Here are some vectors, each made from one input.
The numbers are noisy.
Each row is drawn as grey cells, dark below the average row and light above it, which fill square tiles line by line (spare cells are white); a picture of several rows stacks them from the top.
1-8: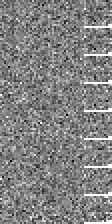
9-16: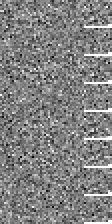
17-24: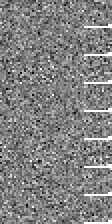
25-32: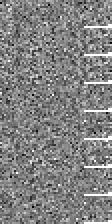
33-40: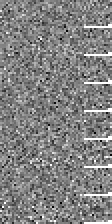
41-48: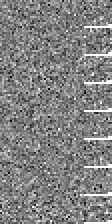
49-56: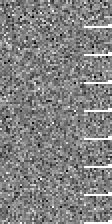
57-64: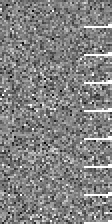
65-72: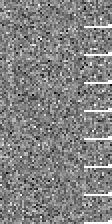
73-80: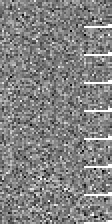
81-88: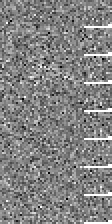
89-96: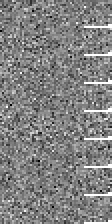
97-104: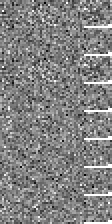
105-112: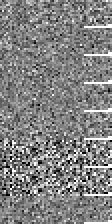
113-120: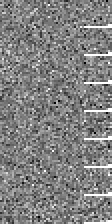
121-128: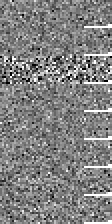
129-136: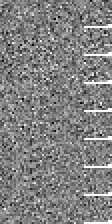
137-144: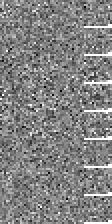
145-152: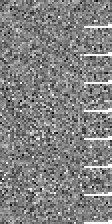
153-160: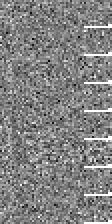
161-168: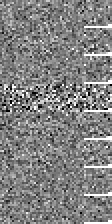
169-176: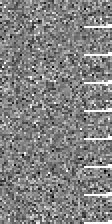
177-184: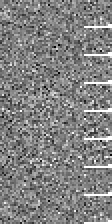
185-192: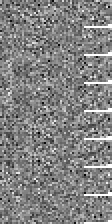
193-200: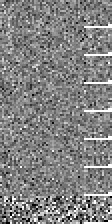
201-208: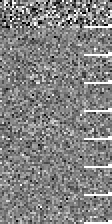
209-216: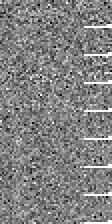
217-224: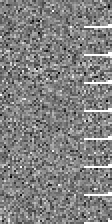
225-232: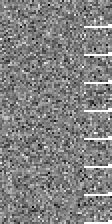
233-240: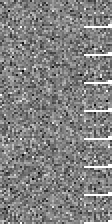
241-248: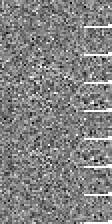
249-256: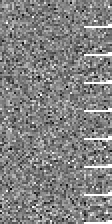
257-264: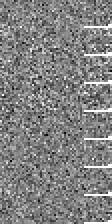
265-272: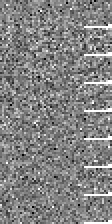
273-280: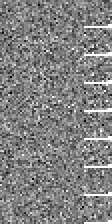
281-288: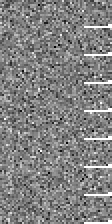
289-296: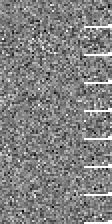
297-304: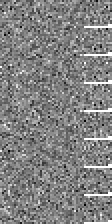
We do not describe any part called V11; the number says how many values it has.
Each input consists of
a list of up to two items, each a true/false value and a value of V11.
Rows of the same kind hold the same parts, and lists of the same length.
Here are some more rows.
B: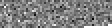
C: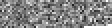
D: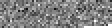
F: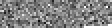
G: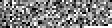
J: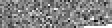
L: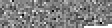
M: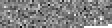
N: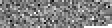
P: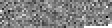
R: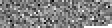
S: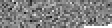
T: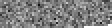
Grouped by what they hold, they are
B, D, L, M, P, S, T
C, F, J, N, R
G

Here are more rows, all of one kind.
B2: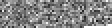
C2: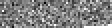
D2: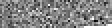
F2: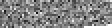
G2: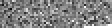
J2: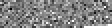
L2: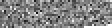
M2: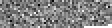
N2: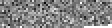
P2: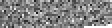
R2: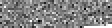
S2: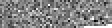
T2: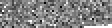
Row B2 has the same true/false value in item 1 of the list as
J2, R2 and T2.
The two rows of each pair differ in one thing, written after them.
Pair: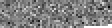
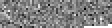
the true/false value in item 1 of the list
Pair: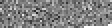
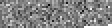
the true/false value in item 1 of the list
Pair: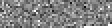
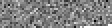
the true/false value in item 1 of the list
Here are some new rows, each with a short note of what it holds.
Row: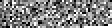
the empty list
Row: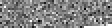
a list of one item
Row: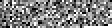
the empty list
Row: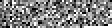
the empty list
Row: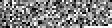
the empty list
